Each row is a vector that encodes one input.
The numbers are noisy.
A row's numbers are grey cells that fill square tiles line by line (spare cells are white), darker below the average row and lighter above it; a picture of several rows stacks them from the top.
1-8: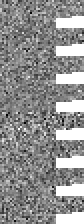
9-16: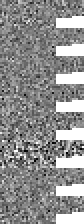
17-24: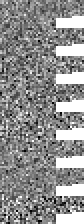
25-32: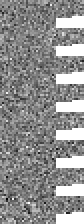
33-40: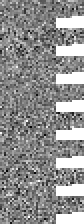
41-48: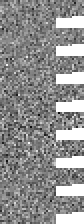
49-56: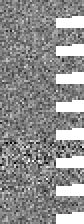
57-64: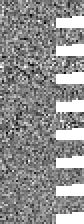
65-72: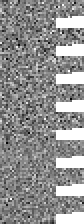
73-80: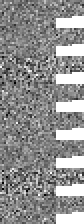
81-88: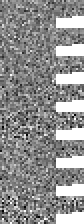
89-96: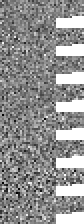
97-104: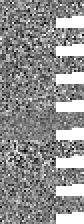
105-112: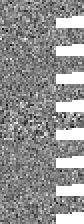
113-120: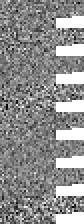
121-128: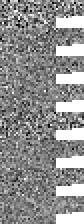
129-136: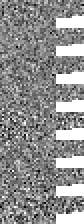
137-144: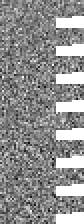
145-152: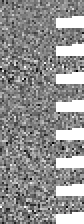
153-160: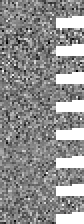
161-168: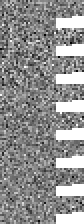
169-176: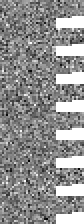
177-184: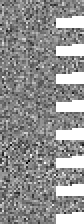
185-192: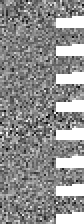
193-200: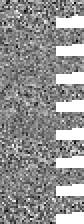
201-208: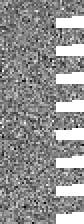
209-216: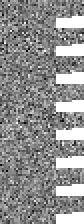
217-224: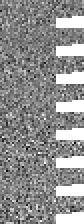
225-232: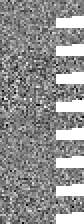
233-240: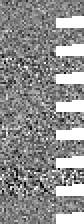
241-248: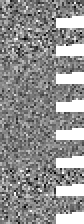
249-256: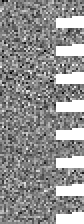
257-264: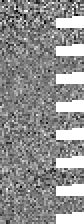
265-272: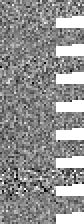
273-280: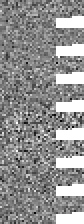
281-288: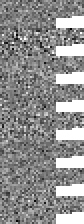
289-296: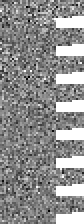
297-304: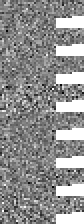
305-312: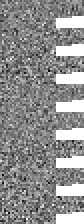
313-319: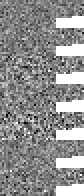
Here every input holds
either a point on an 11-point circle, or a point on a 14-point circle and a true/false value.
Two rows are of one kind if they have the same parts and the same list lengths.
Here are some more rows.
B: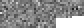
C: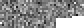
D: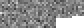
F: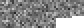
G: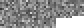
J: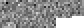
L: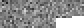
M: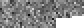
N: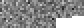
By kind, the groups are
B, D, F, M, N
C, G, J, L

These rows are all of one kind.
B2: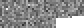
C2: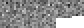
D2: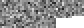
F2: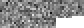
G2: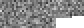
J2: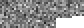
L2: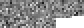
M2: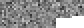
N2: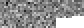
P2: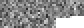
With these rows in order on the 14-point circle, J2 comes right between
B2 and N2.
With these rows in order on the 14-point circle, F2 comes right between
L2 and P2.
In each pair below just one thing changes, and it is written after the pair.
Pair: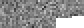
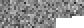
the true/false value
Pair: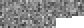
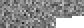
the true/false value
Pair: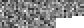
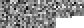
the place on the 14-point circle
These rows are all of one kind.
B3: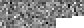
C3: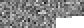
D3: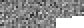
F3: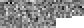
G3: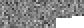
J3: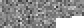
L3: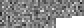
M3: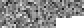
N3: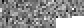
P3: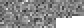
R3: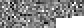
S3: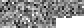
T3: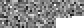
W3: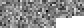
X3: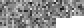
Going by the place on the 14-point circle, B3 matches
C3, G3, L3 and R3.
